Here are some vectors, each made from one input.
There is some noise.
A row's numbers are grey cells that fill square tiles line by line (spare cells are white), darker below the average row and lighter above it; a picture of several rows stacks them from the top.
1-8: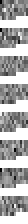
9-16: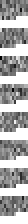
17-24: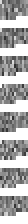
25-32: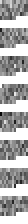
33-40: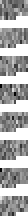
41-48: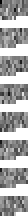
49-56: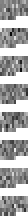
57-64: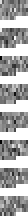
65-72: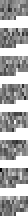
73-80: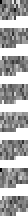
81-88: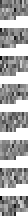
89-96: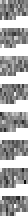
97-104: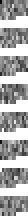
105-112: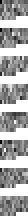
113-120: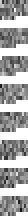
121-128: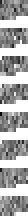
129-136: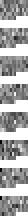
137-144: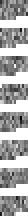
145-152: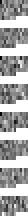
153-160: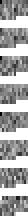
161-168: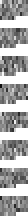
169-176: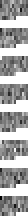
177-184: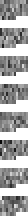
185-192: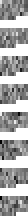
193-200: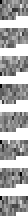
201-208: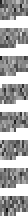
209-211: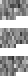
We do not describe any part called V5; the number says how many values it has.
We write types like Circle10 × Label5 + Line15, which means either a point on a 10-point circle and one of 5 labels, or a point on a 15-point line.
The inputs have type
(Bool × Bool × Bool × Bool + Label9 × V5) × Label6.
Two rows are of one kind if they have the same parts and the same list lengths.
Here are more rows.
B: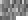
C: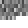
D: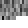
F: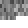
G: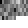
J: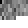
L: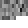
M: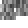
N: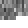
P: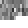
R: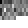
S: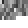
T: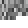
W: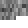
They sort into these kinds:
B, D, G, J, L, R, W
C, F, M, N, P, S, T

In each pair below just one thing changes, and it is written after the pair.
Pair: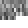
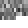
one of the two labels
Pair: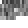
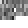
one of the two labels
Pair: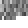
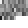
one of the two labels
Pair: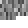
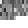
the value of V5
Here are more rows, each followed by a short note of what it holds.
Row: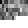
one of 6 labels and four true/false values
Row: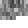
one of 6 labels, one of 9 labels and a value of V5
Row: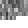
one of 6 labels, one of 9 labels and a value of V5
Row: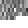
one of 6 labels, one of 9 labels and a value of V5
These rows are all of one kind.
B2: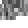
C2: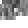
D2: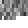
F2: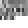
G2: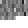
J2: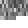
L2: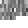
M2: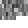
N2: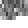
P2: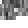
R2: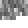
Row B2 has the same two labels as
C2, M2 and N2.
